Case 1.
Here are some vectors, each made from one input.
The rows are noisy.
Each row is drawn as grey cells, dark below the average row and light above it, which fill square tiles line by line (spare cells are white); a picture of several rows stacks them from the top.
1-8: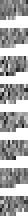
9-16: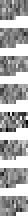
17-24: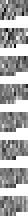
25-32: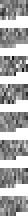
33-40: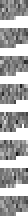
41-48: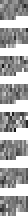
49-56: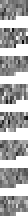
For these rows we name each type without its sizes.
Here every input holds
a list of points on a circle.
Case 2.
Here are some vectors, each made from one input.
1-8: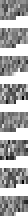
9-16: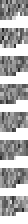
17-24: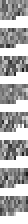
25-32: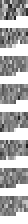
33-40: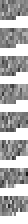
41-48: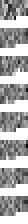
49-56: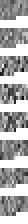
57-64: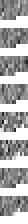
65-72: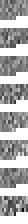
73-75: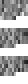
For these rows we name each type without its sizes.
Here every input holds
a list of points on a line.
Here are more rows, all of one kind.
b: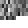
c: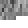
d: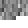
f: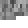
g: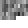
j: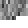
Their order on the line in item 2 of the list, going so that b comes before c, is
b, g, f, c, j, d.
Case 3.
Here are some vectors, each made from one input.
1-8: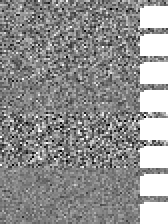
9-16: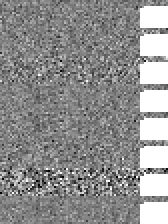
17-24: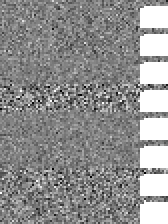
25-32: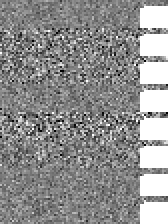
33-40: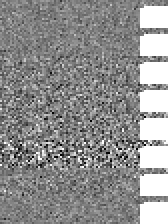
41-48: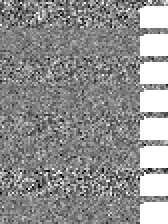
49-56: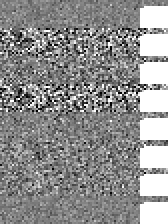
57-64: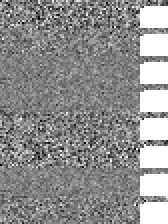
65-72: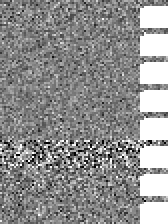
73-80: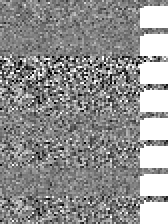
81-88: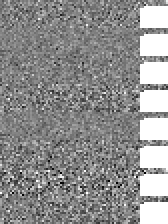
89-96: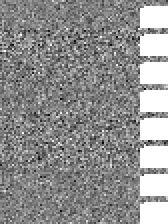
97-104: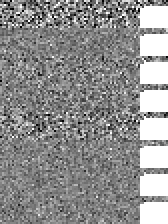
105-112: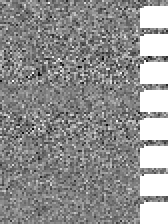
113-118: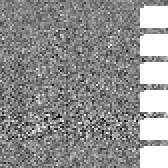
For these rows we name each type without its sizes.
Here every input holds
either a point on a circle, or a fixed value, or three true/false values.
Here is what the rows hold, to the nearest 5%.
About 35% of them hold a point on a circle. About 5% of them hold a fixed value. The rest hold three true/false values.
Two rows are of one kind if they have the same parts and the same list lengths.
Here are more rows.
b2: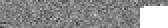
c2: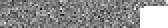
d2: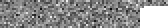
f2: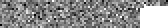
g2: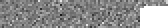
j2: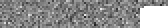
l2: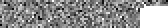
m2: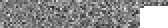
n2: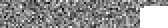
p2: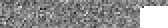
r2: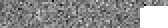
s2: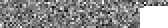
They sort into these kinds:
b2, f2, l2
c2, d2, g2, j2, n2, p2, r2
m2, s2

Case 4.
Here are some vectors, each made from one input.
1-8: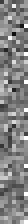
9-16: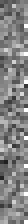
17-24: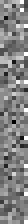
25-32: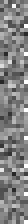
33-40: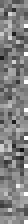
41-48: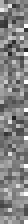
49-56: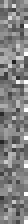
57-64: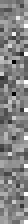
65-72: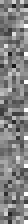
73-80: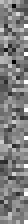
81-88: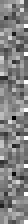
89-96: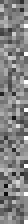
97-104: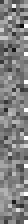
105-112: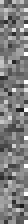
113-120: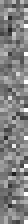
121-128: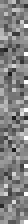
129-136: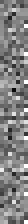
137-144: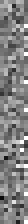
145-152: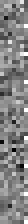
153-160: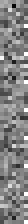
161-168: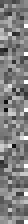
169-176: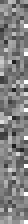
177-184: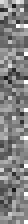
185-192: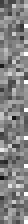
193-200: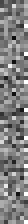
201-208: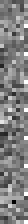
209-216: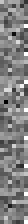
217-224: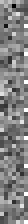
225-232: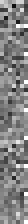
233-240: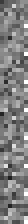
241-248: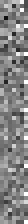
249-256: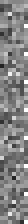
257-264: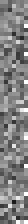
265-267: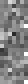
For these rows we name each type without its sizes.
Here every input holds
either a point on a circle, or a node of a tree.
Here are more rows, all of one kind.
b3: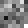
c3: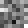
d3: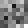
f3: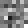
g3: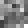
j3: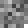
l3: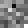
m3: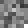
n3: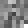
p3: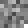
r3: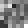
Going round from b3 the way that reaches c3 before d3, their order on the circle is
b3, g3, r3, c3, f3, n3, p3, m3, j3, l3, d3.
